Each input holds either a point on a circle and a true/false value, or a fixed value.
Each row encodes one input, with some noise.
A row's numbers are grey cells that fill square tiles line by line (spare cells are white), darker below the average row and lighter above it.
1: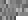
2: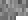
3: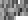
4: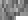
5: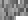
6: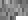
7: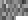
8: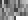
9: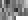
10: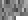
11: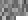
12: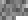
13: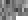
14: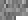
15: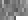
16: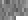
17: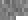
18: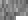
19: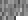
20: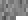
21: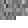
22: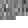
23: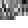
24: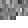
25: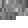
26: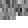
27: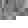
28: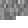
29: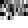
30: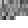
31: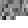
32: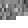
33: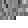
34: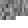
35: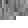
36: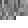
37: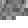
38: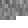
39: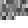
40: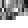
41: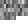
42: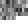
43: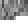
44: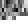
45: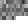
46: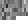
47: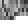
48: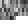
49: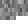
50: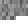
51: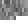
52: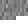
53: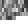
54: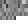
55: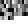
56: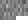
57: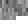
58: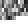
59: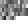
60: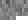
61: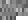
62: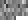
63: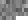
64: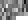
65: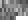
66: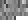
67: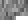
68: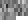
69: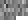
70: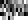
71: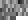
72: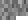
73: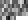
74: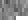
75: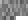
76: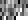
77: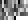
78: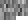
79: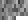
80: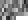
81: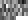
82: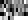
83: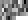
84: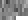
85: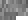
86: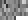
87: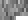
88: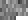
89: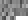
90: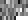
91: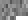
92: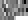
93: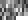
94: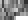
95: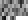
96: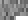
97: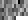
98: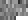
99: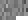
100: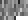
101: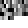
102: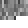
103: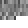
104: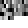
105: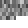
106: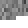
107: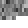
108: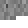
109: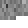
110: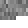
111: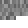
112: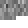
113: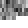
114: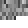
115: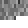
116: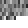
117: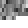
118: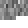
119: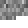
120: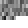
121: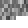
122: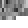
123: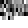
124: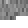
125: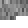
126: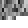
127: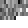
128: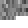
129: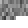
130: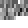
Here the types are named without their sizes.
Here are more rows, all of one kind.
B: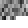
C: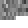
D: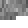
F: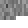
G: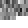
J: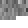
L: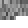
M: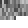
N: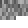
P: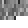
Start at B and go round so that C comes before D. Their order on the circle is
B, P, F, J, N, M, L, G, C, D.
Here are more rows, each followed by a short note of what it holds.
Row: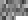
a point on a circle and a true/false value
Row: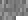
a point on a circle and a true/false value
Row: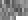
a point on a circle and a true/false value
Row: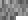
a point on a circle and a true/false value
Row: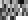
a point on a circle and a true/false value
